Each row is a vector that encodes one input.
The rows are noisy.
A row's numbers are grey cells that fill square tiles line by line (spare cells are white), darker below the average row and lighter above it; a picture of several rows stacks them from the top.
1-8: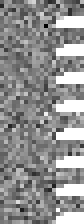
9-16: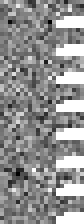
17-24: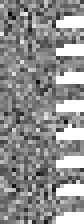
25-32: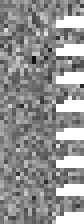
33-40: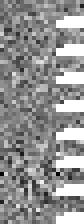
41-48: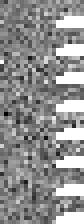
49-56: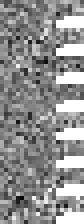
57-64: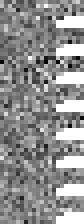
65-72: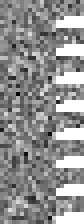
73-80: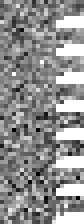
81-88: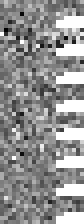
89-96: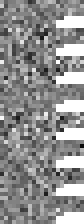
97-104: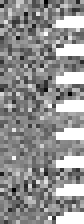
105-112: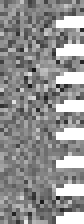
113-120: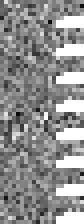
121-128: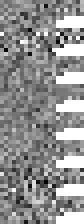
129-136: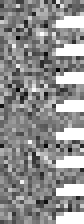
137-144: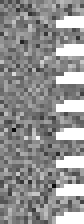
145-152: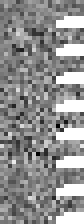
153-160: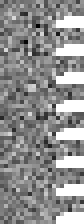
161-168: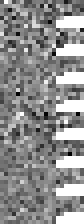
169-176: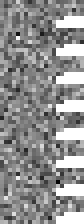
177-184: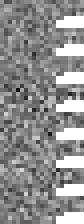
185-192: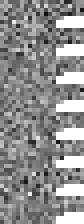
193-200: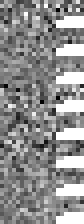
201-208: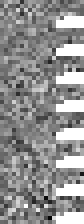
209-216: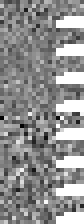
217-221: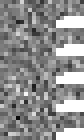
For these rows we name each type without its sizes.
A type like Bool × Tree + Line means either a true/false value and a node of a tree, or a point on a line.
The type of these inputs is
Line × (Tree × Tree + Unit).
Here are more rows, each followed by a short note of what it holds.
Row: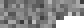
a point on a line and a node of each of two trees
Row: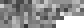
a point on a line
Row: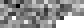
a point on a line
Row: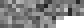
a point on a line
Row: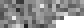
a point on a line
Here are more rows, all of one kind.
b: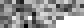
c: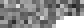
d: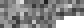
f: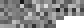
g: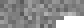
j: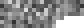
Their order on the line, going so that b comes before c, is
b, j, c, g, f, d.
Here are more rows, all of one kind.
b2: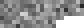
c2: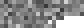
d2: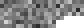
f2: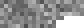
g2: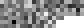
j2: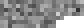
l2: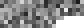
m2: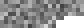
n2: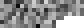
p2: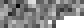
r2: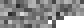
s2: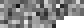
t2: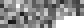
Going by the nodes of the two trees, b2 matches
l2, p2 and t2.
